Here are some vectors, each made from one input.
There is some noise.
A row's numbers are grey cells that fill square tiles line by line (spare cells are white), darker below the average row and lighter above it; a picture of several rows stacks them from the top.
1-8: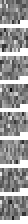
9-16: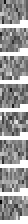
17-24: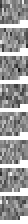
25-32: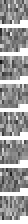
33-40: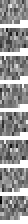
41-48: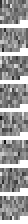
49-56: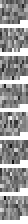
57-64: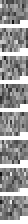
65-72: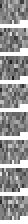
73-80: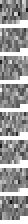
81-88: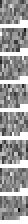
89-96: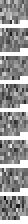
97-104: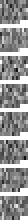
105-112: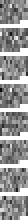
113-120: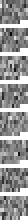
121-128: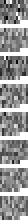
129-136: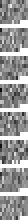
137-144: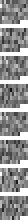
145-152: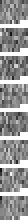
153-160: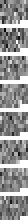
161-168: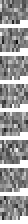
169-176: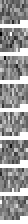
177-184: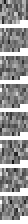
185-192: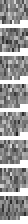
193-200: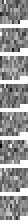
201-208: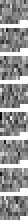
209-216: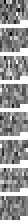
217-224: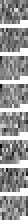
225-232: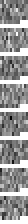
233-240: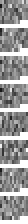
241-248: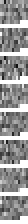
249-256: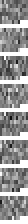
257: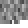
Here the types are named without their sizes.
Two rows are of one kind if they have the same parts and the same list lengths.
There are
4 kinds of row.
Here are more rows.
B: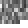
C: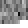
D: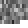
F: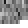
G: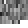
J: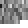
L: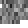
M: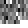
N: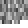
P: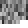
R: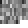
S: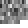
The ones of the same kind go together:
B, D, G, L
C, F, P, R
J, N, S
M

